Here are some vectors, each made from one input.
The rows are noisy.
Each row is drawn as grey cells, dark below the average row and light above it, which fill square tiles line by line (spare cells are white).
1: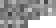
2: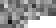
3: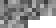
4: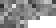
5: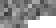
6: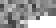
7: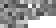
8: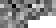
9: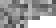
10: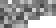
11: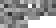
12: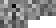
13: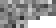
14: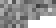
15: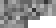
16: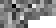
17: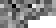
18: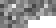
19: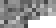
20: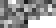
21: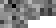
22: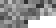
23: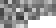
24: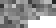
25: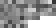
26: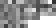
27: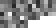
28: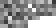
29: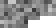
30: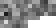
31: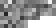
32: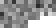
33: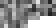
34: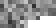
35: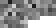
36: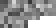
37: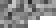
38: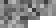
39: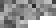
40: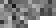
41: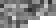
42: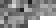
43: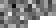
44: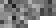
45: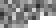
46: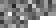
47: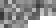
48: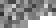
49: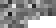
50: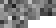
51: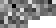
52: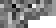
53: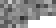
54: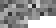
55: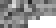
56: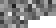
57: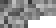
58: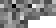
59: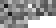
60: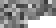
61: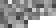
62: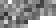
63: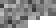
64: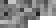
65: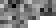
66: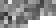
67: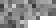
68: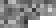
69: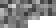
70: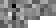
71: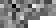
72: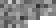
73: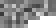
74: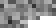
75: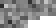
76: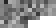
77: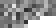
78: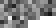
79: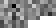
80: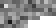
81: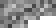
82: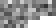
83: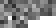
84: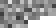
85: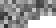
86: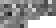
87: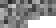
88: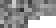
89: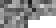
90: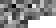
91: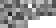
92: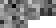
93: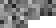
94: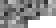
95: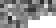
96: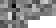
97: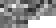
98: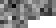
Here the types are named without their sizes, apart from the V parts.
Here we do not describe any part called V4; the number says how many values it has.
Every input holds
a value of V4, together with a list of points on a line.
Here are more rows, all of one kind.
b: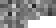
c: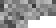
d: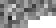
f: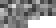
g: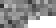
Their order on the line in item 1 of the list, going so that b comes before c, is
f, g, b, d, c.
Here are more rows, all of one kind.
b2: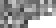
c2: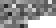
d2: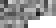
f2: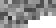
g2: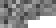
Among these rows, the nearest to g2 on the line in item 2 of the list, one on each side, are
d2 and f2.
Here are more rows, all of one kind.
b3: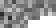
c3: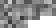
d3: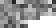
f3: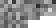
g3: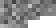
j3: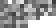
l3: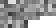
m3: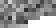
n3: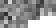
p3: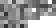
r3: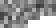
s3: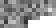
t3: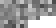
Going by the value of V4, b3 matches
m3, n3 and r3.
